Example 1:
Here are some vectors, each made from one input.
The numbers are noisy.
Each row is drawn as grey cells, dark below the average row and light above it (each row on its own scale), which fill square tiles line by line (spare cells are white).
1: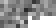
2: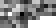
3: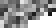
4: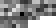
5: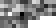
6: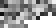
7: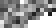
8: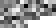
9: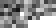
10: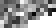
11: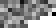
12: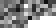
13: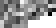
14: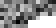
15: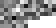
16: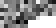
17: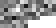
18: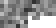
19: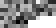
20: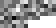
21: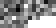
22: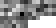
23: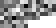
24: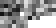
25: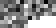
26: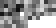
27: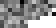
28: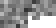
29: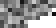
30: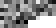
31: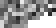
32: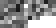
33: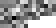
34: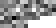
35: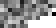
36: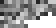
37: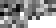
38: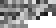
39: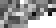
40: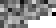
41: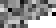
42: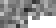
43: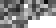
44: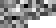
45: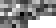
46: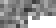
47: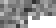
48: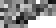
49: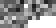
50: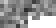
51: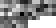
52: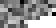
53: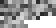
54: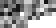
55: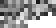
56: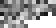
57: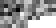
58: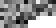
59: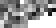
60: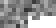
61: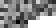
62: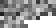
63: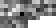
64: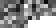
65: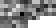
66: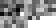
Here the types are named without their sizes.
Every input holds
either a fixed value, or three true/false values.
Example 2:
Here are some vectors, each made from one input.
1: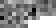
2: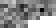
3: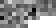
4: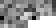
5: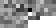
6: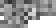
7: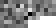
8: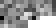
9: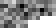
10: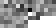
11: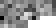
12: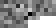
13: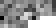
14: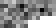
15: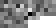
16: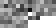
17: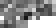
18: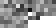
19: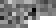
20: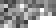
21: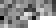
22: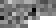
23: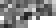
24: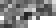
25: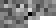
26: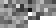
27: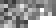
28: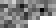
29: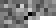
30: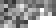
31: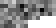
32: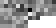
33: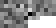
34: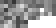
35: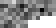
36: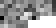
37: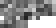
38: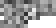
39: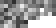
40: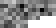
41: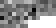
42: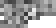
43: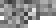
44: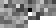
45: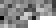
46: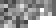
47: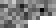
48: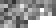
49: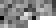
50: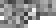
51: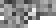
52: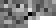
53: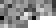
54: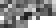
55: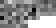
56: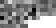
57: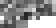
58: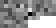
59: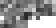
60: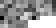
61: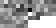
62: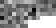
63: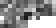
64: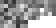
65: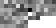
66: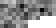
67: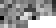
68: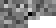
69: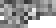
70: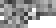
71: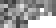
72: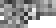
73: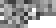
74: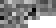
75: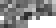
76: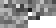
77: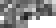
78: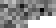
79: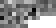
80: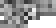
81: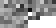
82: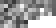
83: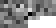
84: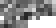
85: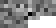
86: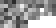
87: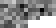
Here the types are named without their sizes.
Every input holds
three true/false values.
